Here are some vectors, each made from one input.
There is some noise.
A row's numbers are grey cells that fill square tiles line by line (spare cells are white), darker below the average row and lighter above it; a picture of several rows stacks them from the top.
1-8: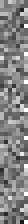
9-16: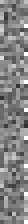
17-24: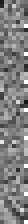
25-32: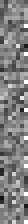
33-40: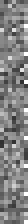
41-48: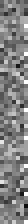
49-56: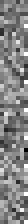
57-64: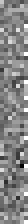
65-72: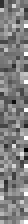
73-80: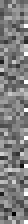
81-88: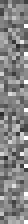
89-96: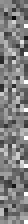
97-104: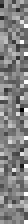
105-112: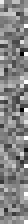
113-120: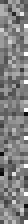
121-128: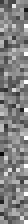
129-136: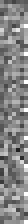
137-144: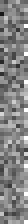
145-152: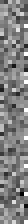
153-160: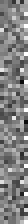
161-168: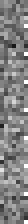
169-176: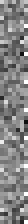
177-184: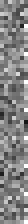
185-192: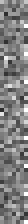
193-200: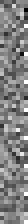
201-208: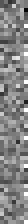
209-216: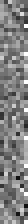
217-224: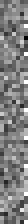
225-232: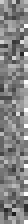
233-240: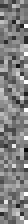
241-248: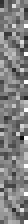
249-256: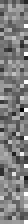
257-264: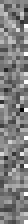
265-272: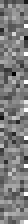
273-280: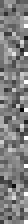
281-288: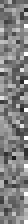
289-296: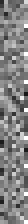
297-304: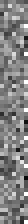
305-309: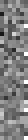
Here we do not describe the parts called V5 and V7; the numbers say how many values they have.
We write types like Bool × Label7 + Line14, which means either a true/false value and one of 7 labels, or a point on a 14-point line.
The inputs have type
Bool × Line9 + (Line8 + V7) × V5.
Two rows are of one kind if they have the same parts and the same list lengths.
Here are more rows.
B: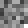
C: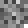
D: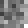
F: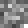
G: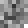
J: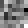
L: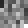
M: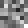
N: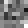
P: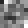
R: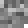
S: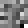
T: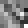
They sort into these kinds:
B, C, F, R
D, G, J, N, P
L, M, S, T

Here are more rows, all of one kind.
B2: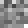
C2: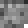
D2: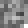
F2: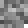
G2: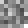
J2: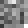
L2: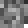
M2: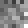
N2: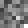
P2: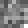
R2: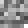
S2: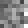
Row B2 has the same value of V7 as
J2, N2, P2 and S2.
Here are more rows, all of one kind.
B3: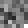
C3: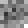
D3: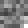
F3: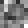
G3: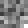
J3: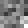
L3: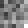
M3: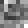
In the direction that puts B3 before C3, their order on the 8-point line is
G3, M3, F3, B3, D3, C3, J3, L3.
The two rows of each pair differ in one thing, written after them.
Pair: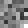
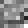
the value of V7
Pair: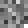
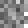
the value of V5
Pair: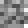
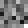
the value of V5
